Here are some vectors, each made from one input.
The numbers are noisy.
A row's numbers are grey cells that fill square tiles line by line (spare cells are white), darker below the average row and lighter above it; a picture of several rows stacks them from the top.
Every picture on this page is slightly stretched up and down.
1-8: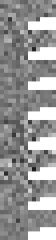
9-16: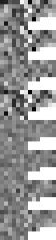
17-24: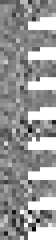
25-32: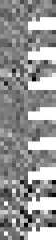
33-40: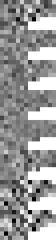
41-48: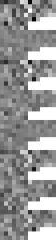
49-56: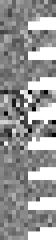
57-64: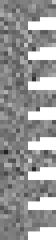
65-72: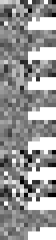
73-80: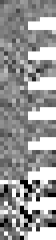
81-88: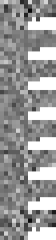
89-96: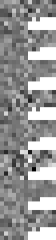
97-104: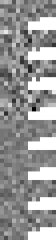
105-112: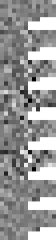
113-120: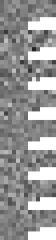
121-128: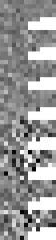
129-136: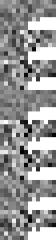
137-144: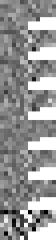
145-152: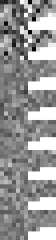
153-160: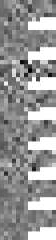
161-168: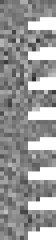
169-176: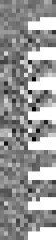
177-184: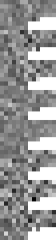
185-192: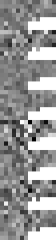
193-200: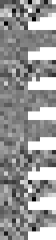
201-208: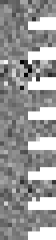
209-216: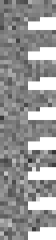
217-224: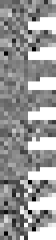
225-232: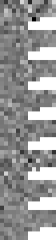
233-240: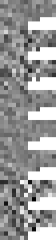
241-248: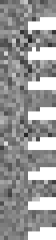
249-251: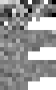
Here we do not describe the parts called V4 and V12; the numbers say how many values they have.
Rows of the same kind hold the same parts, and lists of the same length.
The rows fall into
2 kinds.
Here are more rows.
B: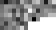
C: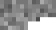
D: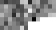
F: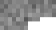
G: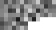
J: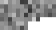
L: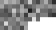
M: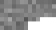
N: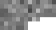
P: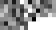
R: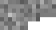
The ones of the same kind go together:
B, C, D, F, J, L, M, N, R
G, P

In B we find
one of 10 labels, a true/false value, a value of V4 and a value of V12.
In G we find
a value of V4.
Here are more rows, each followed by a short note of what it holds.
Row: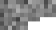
one of 10 labels, a true/false value, a value of V4 and a value of V12
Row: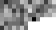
one of 10 labels, a true/false value, a value of V4 and a value of V12
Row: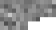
one of 10 labels, a true/false value, a value of V4 and a value of V12
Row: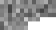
a value of V4
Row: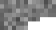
one of 10 labels, a true/false value, a value of V4 and a value of V12
